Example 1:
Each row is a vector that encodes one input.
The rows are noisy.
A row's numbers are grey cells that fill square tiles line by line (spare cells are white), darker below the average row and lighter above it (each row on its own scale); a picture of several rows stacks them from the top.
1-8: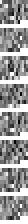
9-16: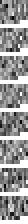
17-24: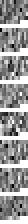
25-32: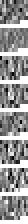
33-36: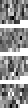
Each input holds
a point on each of two 3-point lines and a true/false value.
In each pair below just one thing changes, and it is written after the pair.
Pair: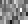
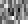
the true/false value
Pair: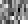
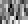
the place on one of the two 3-point lines
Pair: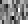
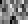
the place on one of the two 3-point lines
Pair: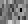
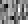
the true/false value
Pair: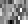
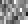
the place on one of the two 3-point lines
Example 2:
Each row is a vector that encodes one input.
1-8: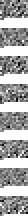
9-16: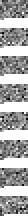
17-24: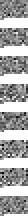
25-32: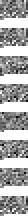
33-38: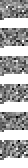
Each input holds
either a point on a 5-point line, or a point on a 6-point line.
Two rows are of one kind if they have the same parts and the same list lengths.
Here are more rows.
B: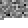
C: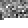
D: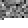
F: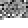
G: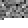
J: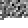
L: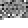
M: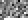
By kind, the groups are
B, J, M
C, D, F, G, L

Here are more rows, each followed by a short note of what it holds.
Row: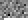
a point on a 5-point line
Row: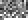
a point on a 6-point line
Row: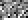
a point on a 6-point line
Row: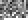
a point on a 6-point line
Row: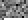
a point on a 6-point line
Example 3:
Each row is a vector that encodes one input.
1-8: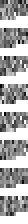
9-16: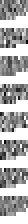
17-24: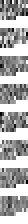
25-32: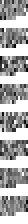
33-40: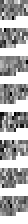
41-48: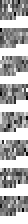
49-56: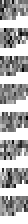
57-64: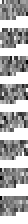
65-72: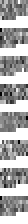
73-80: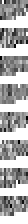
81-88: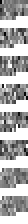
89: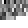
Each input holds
one of 10 labels and four true/false values.
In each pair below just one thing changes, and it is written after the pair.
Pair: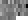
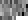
the label
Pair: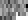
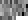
the label
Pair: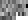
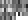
the label
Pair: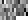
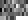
the label
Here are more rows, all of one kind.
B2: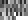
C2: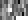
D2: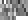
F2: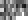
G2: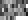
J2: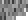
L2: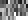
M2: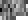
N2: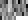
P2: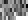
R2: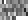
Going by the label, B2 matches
C2, L2, N2 and P2.
